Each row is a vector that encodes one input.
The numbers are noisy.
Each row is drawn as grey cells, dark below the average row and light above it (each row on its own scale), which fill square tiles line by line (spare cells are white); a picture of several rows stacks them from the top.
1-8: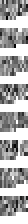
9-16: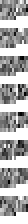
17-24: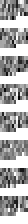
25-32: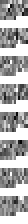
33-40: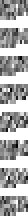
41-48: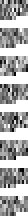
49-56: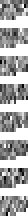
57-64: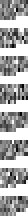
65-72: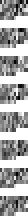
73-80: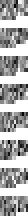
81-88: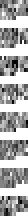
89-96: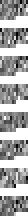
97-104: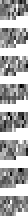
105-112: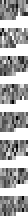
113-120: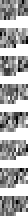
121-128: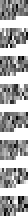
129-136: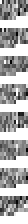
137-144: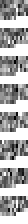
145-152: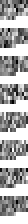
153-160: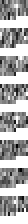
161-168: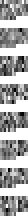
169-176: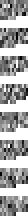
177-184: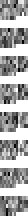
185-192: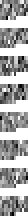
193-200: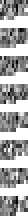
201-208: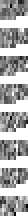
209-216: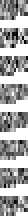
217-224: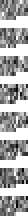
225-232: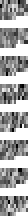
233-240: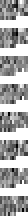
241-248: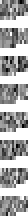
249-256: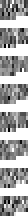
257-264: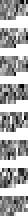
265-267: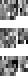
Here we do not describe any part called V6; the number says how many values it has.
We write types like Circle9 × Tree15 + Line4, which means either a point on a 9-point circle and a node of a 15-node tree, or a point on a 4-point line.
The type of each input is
(Bool × Bool × Bool + Line5 × V6) × (Circle9 + Tree11).
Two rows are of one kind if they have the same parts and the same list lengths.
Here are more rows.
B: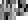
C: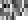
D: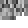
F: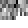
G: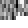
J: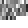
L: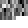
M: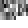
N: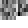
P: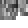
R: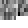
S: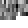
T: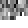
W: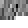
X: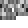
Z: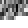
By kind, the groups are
B, L, M, N, R
C, W, Z
D, F, G, P, S, T
J, X

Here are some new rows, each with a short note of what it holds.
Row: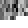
a point on a 9-point circle, a point on a 5-point line and a value of V6
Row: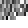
a point on a 9-point circle and three true/false values
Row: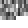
a node of an 11-node tree and three true/false values
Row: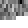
a node of an 11-node tree and three true/false values
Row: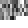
a point on a 9-point circle, a point on a 5-point line and a value of V6
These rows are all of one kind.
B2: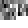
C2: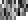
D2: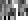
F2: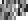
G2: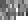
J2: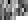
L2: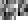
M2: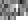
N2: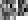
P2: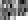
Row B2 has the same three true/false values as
D2, G2 and M2.
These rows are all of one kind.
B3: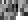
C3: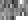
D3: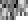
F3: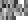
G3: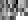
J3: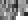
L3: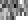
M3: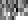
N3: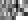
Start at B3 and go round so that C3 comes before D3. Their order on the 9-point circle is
B3, G3, M3, L3, C3, D3, J3, F3, N3.
